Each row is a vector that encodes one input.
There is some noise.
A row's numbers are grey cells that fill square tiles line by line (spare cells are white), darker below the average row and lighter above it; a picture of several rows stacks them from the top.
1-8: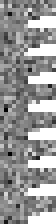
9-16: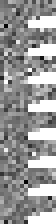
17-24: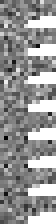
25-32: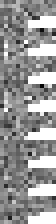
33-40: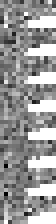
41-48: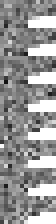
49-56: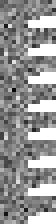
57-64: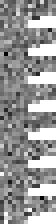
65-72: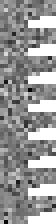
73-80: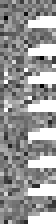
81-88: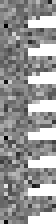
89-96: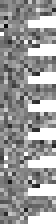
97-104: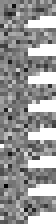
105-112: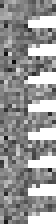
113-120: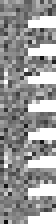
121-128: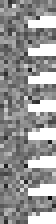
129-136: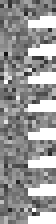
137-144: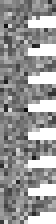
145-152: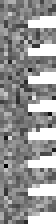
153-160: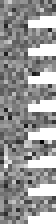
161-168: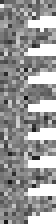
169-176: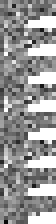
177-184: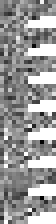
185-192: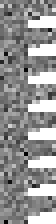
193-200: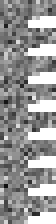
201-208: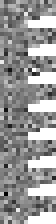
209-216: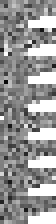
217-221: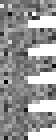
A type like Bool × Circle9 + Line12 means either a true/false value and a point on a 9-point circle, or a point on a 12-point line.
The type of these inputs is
Bool × List2(Line6) + Line8.
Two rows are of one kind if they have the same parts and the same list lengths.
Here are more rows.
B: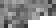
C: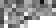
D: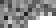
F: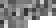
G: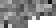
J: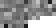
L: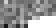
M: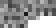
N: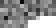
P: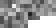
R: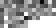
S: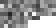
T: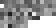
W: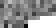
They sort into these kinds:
B, G, J, L, W
C, R
D, M, N, P
F, S, T

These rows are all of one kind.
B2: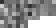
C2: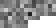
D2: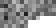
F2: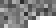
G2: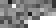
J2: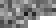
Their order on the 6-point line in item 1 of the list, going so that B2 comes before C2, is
B2, F2, C2, D2, J2, G2.
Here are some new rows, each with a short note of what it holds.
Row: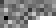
a true/false value, together with a list of two items
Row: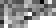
a true/false value, together with the empty list
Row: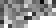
a true/false value, together with the empty list
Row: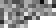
a true/false value, together with the empty list
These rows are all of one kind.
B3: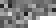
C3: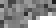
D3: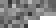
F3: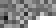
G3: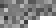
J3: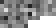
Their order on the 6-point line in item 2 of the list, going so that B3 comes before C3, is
G3, J3, D3, B3, F3, C3.
